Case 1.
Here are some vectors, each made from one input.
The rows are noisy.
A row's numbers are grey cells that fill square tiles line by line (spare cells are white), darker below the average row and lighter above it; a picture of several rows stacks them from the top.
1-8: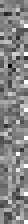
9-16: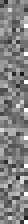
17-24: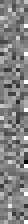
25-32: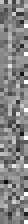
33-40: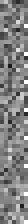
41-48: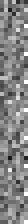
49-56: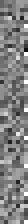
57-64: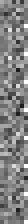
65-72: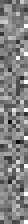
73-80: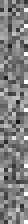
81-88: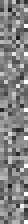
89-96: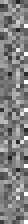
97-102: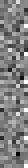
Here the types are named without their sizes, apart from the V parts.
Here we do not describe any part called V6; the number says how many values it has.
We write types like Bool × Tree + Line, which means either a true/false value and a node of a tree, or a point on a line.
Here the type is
Label × Label + V6.
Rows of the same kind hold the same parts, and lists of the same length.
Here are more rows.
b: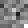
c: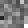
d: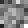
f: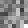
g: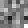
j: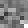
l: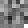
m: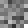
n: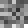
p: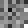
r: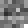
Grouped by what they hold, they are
b, c, d, f, j, m, r
g, l, n, p

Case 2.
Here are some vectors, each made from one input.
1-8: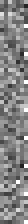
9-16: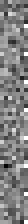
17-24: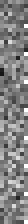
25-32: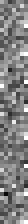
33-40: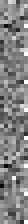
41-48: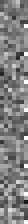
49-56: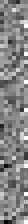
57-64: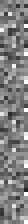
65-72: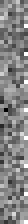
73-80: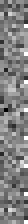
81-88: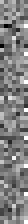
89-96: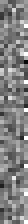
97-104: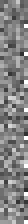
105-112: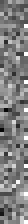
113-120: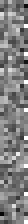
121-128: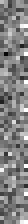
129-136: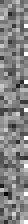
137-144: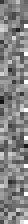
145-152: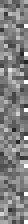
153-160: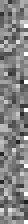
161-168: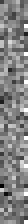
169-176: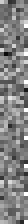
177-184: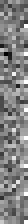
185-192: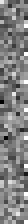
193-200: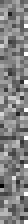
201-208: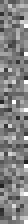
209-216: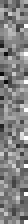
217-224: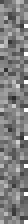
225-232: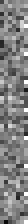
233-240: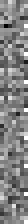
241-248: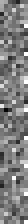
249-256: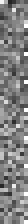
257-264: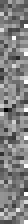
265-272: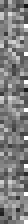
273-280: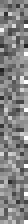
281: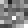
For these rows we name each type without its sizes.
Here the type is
Circle × Circle + Line × Line.
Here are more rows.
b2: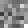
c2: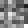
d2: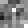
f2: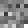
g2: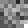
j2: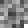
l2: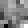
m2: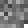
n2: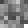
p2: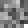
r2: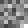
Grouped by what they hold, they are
b2, d2, g2, l2, r2
c2, f2, j2, m2, n2, p2

